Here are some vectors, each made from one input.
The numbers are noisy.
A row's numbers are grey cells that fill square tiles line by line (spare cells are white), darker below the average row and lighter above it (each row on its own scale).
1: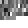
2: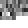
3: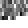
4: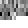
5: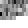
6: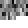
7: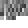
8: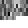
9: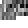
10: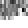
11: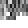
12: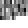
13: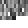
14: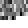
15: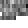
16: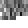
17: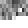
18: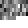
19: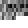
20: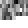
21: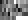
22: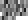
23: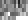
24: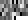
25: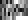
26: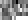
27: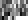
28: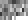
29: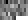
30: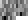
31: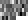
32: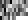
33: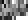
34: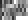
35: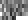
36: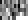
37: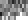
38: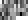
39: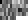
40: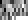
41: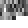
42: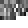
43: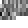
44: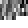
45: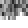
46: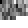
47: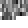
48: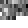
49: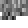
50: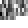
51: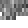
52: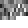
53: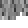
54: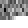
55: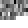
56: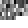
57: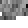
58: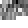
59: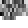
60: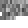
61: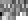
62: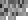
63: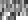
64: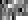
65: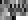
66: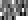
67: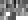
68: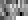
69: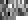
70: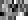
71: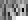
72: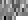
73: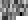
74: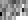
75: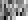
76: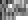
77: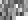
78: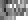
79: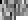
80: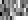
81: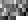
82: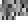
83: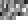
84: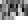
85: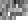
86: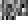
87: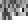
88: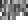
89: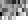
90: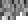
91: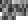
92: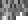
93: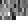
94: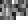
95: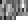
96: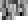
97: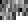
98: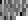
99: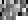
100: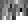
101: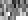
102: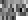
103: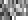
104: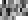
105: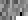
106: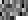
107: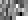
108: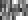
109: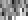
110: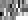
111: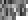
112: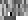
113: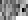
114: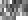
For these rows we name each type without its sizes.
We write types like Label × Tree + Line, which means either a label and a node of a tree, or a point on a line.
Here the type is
Label × (Label + Line).
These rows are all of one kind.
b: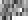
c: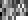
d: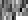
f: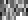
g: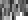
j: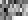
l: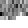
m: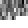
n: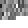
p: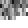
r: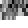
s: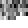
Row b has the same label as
p, r and s.
